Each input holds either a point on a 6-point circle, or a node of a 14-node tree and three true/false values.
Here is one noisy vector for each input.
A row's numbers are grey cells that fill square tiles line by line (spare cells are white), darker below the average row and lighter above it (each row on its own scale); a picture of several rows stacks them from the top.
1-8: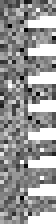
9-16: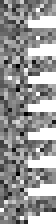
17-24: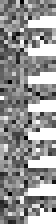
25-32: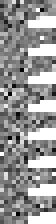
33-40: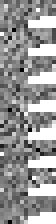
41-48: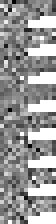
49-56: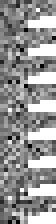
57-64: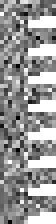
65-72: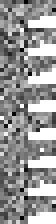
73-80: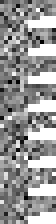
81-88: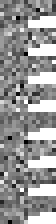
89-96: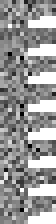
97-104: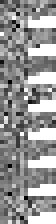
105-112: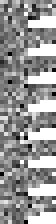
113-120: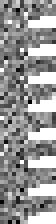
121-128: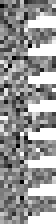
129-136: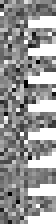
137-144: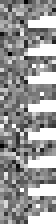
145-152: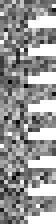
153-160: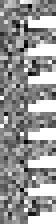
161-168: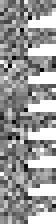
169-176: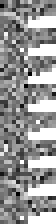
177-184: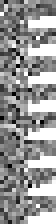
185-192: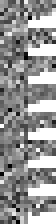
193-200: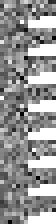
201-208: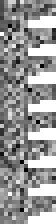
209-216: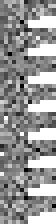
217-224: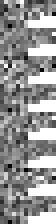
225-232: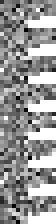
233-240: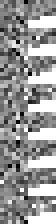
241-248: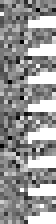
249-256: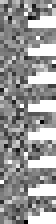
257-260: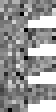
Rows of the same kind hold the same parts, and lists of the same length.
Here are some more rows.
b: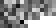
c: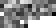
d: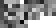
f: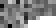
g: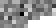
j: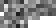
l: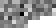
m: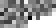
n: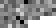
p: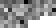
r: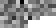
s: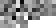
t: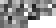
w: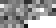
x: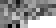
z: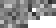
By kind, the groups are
b, c, d, f, j, n, p, w, x, z
g, l, m, r, s, t

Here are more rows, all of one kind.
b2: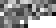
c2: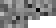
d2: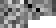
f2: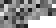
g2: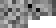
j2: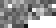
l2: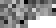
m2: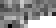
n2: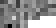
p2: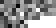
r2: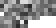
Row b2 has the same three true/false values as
c2, d2, g2 and m2.
